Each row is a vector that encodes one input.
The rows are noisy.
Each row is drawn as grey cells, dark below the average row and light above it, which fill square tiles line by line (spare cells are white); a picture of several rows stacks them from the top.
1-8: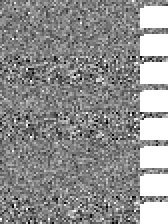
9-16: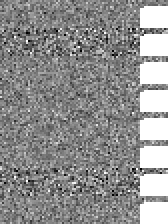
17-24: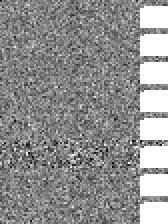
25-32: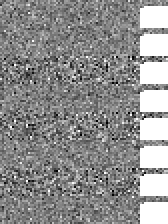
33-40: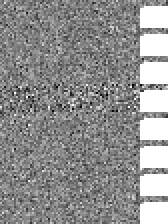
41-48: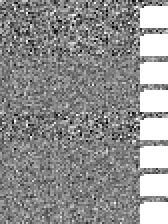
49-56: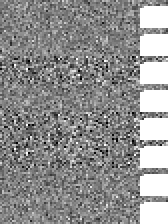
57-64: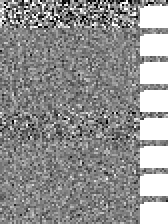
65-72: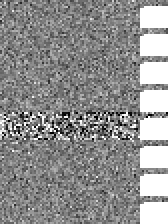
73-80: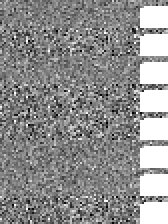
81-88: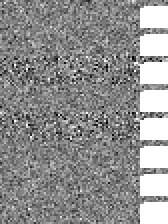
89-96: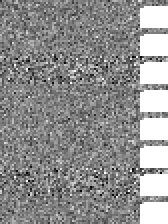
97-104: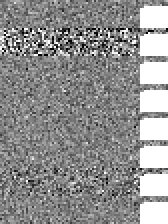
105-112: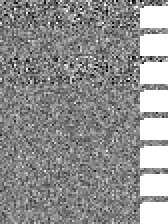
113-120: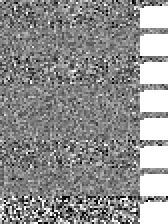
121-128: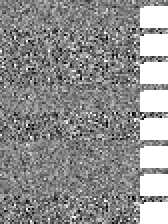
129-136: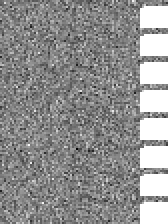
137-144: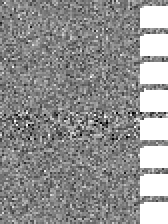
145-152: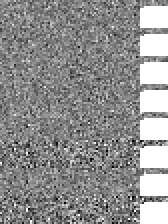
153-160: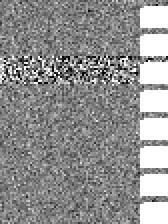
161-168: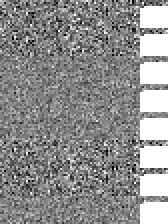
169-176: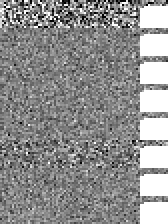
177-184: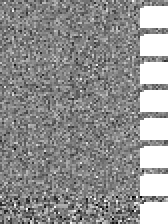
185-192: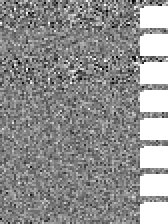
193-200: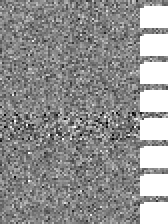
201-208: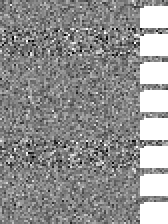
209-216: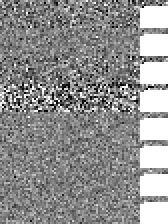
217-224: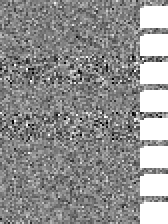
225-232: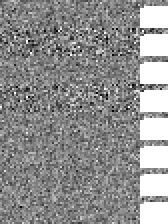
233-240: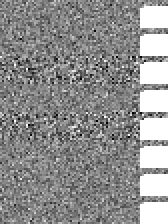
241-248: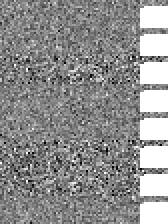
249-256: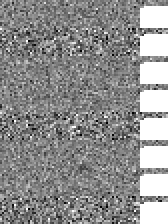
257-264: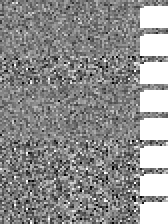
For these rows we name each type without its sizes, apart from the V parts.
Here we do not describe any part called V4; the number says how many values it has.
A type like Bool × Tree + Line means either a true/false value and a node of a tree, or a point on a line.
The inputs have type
List((Circle + Label) × V4).
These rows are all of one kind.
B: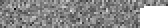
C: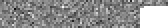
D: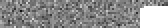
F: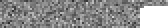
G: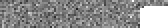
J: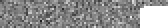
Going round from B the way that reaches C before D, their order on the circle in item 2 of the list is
B, G, J, F, C, D.
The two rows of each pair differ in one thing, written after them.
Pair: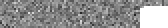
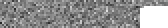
the value of V4 in item 2 of the list
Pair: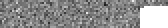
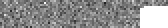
the value of V4 in item 1 of the list
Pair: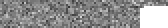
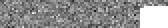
the place on the circle in item 2 of the list
